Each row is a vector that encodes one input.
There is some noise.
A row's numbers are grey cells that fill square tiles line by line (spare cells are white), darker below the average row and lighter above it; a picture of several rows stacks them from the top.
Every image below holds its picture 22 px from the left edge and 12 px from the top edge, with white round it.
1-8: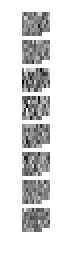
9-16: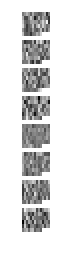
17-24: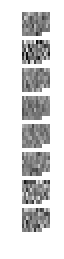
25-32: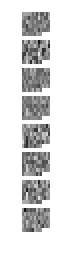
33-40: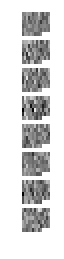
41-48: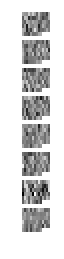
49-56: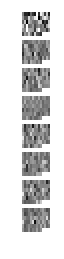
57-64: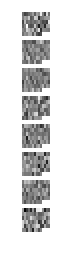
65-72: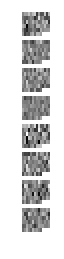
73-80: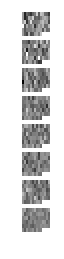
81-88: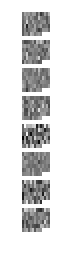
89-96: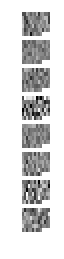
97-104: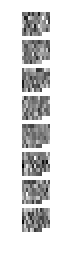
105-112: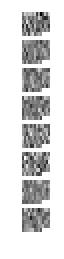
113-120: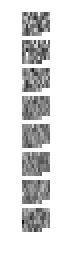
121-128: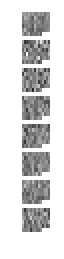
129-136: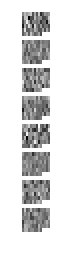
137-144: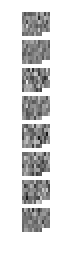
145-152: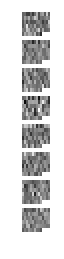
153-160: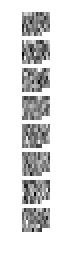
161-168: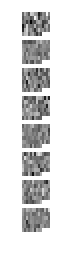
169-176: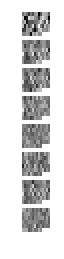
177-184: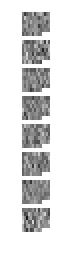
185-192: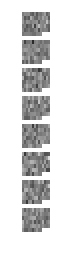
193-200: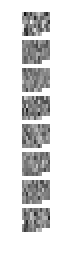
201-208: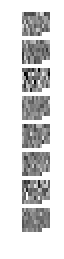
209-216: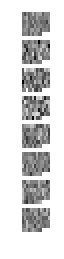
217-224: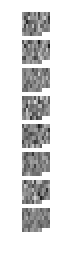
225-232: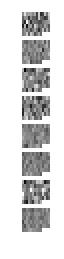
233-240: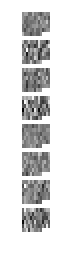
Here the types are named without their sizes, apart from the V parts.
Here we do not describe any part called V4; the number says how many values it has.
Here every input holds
a point on a line, together with either four true/false values, or a value of V4.
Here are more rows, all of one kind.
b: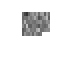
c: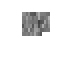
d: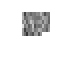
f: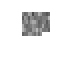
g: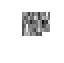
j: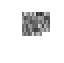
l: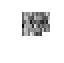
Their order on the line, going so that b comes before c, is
g, d, b, f, c, l, j.
